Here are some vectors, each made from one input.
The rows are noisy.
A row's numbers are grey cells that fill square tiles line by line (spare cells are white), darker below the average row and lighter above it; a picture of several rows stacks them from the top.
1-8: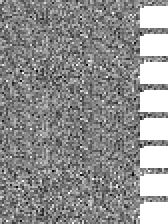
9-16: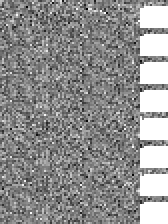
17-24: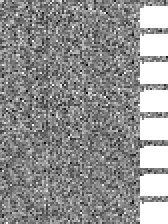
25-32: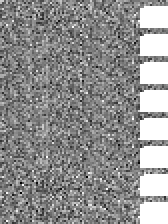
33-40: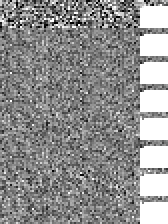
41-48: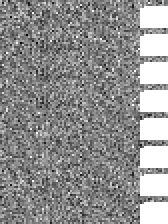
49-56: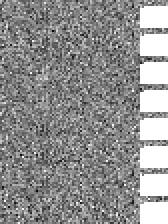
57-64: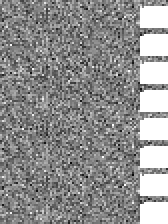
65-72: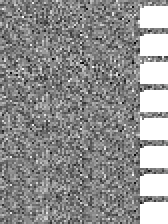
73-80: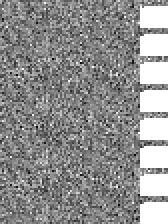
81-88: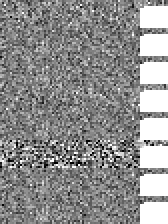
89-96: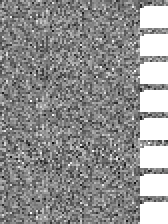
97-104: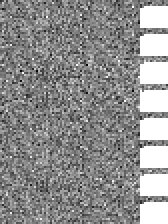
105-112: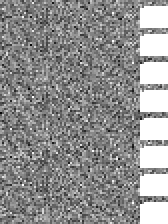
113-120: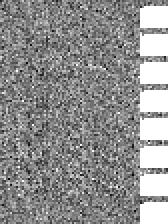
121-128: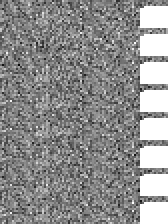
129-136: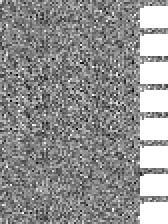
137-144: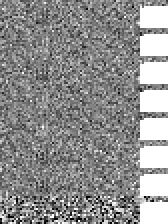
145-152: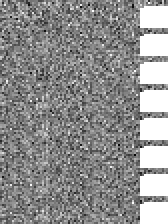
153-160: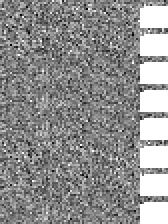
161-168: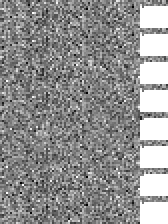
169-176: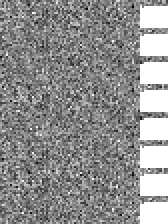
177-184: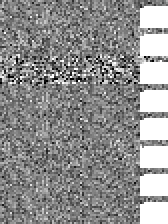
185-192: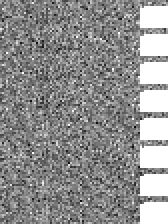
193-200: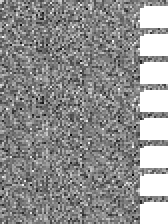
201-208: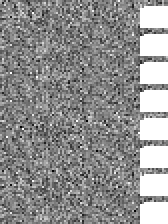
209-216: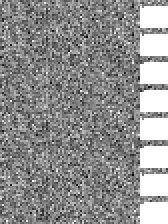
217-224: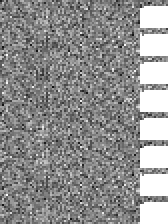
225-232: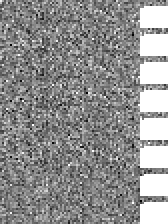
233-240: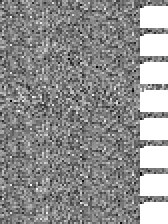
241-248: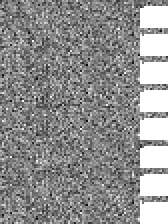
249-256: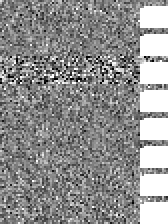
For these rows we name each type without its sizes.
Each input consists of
either a fixed value, or a point on each of two lines, or a node of each of two trees.
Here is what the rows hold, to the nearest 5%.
A few of them hold a fixed value. About 50% of them hold a point on each of two lines. The rest hold a node of each of two trees.
